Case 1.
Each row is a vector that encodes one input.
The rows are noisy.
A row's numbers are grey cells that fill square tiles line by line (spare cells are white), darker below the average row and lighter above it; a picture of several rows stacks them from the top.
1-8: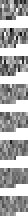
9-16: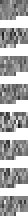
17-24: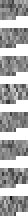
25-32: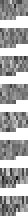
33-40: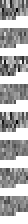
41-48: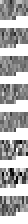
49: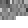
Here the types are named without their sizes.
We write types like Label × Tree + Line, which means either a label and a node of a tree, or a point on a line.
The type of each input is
List(Line).
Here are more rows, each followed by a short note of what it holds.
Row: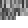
the empty list
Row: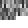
the empty list
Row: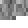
a list of one item
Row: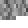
a list of one item
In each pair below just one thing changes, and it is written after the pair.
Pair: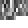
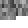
the place on the line in item 2 of the list
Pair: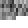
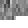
the place on the line in item 2 of the list
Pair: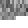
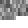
the place on the line in item 2 of the list
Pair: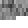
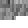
the place on the line in item 2 of the list
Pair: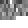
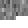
the place on the line in item 1 of the list
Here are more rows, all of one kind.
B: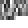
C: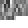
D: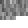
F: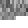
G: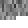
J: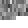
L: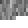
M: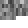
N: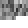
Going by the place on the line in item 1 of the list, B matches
C and N.
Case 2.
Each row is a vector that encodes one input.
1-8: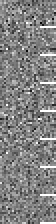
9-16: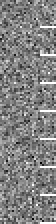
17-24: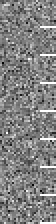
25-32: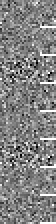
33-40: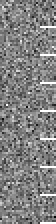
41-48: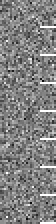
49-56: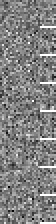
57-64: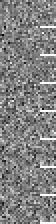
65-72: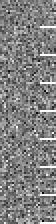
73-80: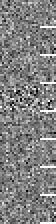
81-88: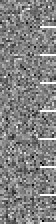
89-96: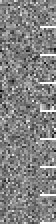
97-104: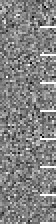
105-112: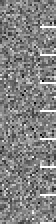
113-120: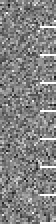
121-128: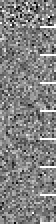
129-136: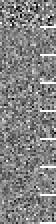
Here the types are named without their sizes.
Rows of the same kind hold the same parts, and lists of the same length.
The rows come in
3 kinds.
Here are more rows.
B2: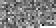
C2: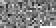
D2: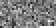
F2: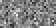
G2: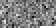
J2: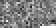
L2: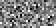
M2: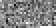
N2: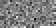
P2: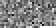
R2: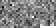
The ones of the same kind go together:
B2, C2, D2, F2, G2, M2, P2
J2, N2, R2
L2

